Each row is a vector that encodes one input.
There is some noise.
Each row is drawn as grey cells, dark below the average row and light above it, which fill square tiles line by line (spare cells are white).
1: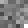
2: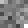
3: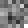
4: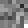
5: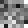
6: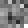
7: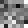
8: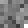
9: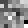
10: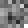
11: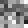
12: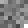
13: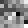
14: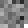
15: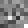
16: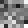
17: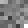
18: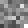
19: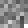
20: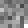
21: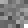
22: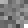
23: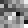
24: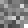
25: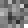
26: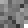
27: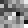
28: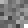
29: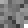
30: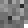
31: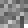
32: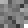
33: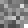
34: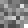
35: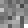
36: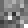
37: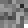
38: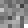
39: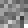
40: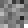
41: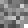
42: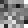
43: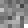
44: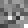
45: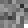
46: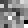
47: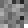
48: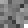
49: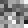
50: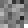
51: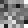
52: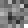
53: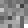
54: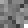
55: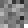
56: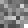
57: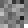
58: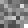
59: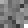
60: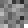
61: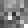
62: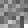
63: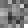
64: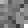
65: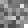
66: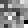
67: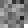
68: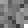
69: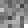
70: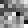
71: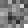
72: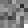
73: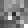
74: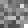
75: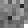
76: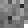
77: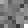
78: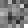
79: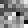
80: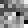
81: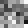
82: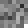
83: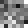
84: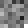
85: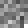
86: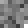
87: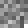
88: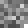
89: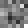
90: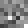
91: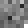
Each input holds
either a point on a 4-point line, or a point on an 11-point line.
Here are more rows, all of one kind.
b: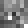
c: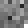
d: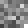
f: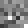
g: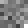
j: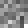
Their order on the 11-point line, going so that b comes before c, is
b, f, d, g, c, j.
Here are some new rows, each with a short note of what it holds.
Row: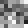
a point on a 4-point line
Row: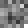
a point on an 11-point line
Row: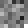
a point on an 11-point line
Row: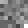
a point on an 11-point line
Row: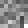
a point on an 11-point line
